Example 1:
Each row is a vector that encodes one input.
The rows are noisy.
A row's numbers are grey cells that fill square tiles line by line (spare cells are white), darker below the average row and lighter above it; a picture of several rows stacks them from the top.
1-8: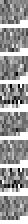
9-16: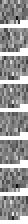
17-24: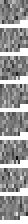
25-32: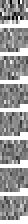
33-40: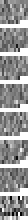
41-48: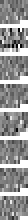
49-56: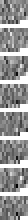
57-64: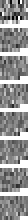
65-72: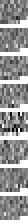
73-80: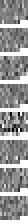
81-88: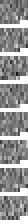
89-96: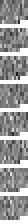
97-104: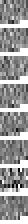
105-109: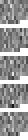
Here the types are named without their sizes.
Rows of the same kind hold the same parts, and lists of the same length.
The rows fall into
3 kinds.
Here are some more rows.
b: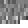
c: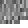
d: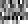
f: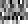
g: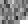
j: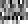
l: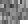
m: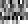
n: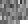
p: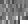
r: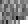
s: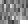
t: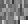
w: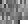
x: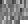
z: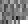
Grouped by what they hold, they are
b, c, l, n, p, r, t, w, x, z
d, f, j, m
g, s

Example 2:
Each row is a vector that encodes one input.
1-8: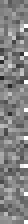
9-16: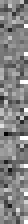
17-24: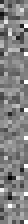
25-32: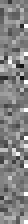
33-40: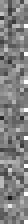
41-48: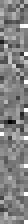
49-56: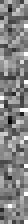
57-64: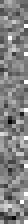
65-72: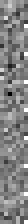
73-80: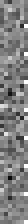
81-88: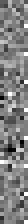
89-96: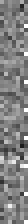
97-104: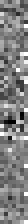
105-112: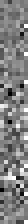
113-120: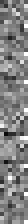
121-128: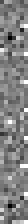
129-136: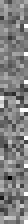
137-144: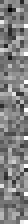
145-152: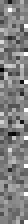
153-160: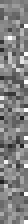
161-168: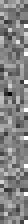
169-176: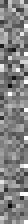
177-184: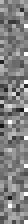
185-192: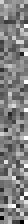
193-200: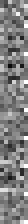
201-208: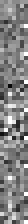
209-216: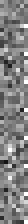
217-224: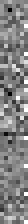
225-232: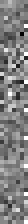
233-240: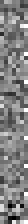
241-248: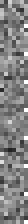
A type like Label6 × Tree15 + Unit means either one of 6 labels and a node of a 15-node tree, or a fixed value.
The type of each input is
Bool × Bool × Bool + Line6.
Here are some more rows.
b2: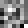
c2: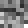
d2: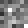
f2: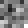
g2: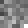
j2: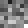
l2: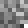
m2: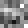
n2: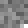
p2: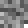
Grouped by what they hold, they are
b2, c2, d2, f2, g2, j2, m2, n2, p2
l2

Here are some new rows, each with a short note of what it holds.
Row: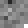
three true/false values
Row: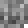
three true/false values
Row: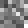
a point on a 6-point line
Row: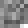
three true/false values
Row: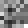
three true/false values
